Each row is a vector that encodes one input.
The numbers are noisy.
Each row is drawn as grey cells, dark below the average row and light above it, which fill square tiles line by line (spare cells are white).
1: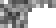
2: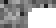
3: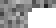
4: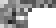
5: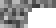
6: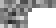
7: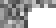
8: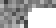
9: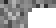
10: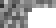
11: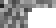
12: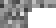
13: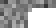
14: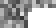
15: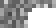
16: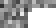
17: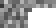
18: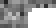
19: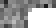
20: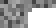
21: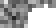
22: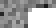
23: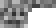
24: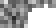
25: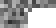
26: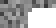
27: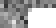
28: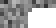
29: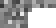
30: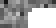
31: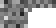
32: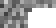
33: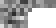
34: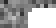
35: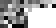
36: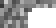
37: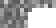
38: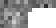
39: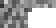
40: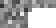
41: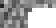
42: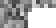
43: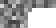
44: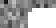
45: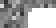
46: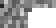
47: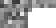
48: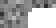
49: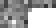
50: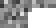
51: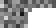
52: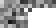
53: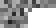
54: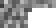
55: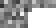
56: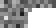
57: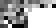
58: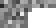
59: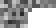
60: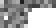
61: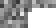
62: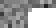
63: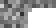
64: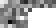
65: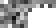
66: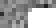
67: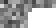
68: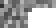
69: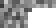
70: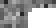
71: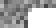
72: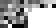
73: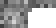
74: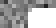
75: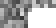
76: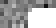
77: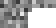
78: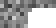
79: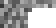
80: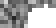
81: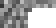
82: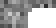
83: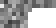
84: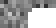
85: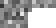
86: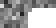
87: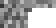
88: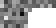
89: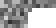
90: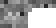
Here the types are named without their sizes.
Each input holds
a list of points on a line.
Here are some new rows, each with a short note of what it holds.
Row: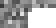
a list of one item
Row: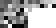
the empty list
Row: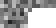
a list of two items
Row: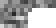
a list of two items
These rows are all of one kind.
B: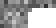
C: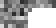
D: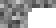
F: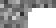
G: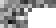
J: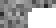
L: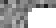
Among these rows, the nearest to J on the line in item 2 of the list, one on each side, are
D and G.
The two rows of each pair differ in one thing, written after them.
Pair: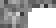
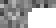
the place on the line in item 2 of the list
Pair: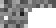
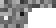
the place on the line in item 2 of the list
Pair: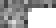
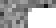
the place on the line in item 2 of the list
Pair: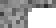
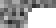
the place on the line in item 1 of the list
